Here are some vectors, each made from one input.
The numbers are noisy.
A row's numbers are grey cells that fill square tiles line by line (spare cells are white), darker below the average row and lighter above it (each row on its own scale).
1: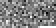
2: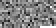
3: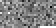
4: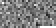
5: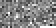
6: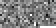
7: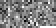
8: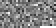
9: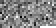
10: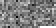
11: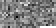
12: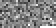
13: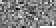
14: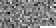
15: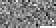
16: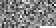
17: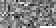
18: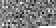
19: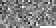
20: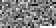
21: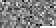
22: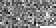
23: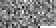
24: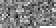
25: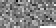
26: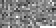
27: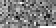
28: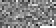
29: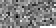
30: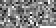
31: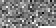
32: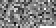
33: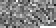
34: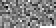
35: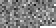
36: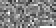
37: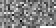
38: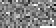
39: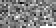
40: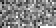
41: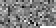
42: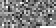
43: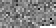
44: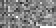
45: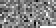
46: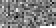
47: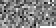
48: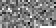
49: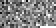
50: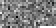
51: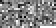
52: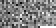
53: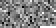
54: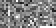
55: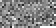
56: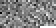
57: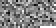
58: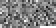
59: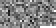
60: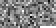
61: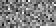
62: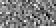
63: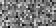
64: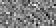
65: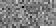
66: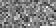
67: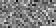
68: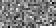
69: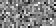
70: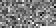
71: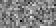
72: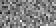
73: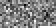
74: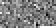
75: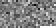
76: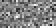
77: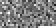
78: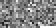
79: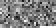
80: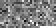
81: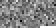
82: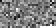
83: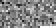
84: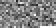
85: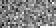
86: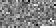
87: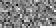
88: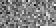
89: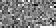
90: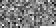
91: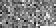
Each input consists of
one of 8 labels and a node of an 8-node tree, together with either a fixed value, or a node of an 8-node tree.
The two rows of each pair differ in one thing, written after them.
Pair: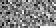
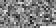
the label
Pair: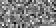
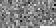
the label
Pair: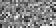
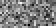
the node of the tree
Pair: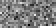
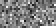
the label
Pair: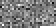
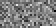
the node of the tree
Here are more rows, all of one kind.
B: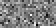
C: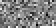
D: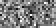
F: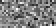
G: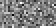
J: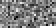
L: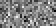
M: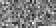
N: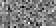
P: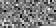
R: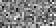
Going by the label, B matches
G, N and R.
